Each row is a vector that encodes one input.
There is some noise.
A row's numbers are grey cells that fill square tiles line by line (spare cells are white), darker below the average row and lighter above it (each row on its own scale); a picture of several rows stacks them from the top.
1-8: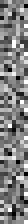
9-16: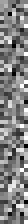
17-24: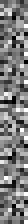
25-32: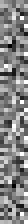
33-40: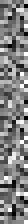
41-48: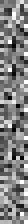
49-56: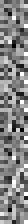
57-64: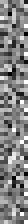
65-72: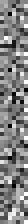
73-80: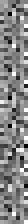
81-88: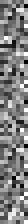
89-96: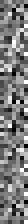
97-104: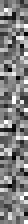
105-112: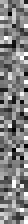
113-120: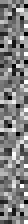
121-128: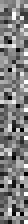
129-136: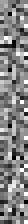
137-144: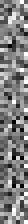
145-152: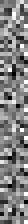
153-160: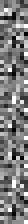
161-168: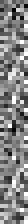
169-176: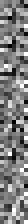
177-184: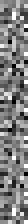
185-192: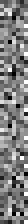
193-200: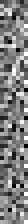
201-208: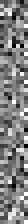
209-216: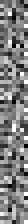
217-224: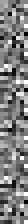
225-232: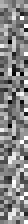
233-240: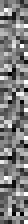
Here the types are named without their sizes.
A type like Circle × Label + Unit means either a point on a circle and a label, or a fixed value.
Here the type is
Bool × Bool × Bool + Circle + Unit.
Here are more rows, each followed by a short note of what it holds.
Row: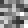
a fixed value
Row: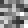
a fixed value
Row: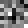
three true/false values
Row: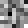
a point on a circle
